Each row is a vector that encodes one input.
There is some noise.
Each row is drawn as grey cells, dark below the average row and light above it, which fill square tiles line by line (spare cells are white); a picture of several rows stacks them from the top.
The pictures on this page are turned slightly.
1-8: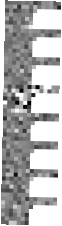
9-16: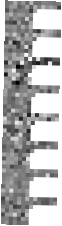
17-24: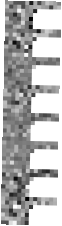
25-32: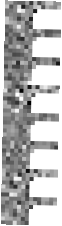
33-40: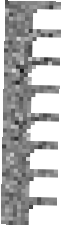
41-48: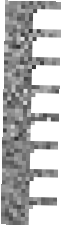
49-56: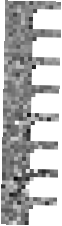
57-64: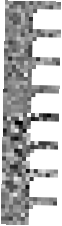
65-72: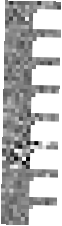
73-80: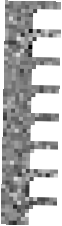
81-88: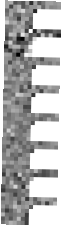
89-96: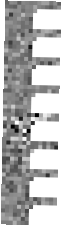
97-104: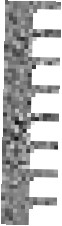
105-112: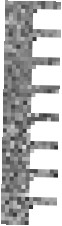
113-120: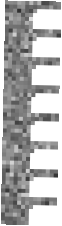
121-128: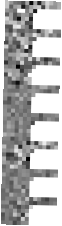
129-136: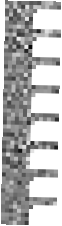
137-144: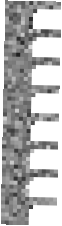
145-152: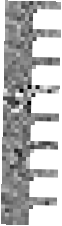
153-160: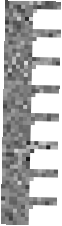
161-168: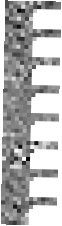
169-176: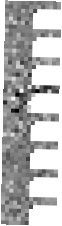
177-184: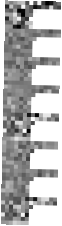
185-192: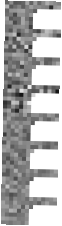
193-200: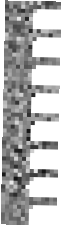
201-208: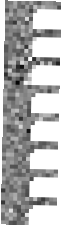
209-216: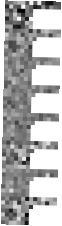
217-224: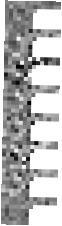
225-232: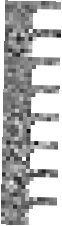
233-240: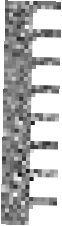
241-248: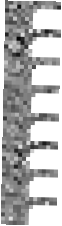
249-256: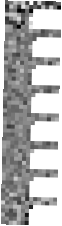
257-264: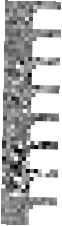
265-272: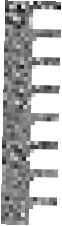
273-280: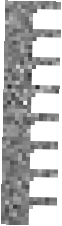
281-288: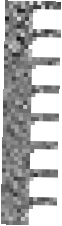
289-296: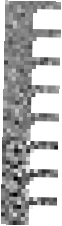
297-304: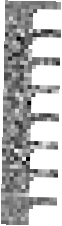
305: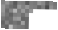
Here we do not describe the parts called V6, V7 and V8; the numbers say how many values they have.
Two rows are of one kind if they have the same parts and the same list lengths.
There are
3 kinds of row.
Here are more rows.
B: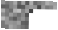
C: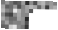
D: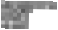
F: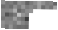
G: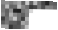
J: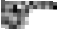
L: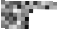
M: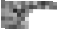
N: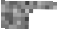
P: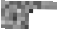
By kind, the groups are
B, D, M, P
C, F, G, L, N
J

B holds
a point on each of two 5-point lines, a true/false value, a value of V6 and a value of V8.
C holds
one of 9 labels and a value of V8.
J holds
a value of V7.
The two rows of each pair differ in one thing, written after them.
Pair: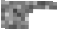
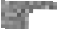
the value of V8
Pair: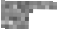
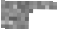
the place on one of the two 5-point lines
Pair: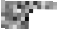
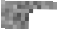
the place on one of the two 5-point lines
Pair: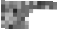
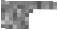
the place on one of the two 5-point lines
